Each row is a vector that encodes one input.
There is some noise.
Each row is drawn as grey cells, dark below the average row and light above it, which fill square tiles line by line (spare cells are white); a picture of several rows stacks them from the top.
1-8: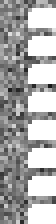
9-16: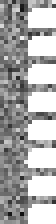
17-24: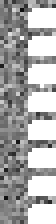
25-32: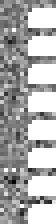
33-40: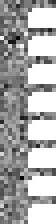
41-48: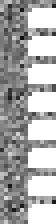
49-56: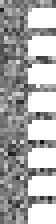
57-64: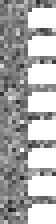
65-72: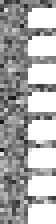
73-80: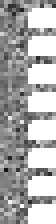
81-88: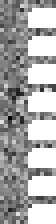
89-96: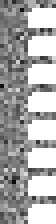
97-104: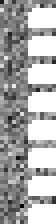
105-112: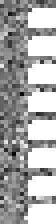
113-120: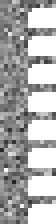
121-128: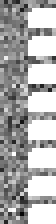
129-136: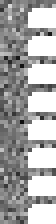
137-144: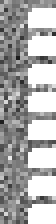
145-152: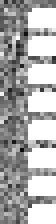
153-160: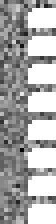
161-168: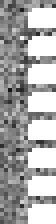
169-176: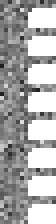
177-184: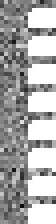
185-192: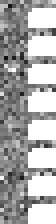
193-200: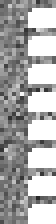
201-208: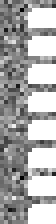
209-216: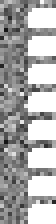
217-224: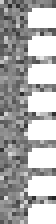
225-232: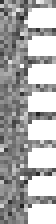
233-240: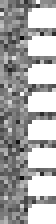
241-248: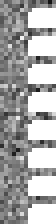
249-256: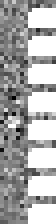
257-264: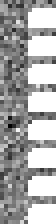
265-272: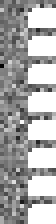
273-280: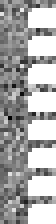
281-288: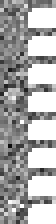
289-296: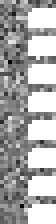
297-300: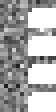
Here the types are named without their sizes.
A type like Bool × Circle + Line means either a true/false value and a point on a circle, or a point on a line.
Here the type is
Bool × Bool × Bool × Bool × (Circle + Unit) × (Tree + Unit).
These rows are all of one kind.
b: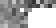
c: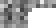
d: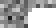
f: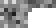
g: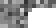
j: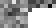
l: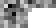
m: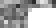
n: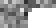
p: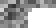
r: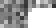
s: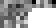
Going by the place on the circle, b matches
f, g, n and r.
